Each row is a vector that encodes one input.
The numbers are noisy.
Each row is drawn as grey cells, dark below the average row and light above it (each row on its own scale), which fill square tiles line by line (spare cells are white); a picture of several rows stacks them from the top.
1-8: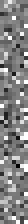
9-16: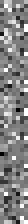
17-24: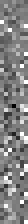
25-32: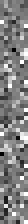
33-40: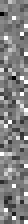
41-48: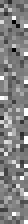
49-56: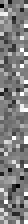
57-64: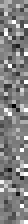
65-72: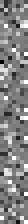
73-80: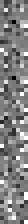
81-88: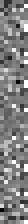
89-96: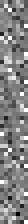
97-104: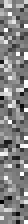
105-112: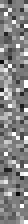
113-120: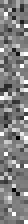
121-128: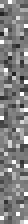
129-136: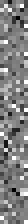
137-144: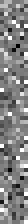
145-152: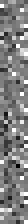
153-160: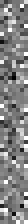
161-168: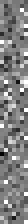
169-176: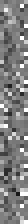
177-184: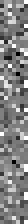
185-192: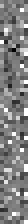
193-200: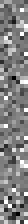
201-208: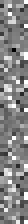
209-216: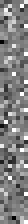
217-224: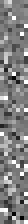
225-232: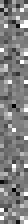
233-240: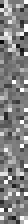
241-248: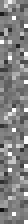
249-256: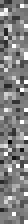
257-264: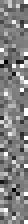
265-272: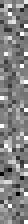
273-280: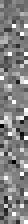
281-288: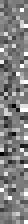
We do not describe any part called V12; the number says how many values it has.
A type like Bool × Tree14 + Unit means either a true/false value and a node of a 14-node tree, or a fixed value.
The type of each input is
List2(Bool × V12).
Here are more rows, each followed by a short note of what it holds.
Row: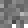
the empty list
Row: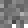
the empty list
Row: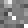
a list of one item
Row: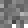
the empty list
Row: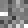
a list of two items
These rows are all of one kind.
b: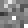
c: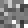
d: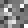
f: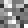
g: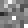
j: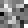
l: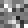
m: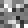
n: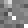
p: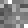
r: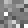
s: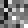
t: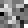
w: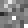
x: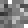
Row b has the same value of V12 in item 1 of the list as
g, l, m and w.
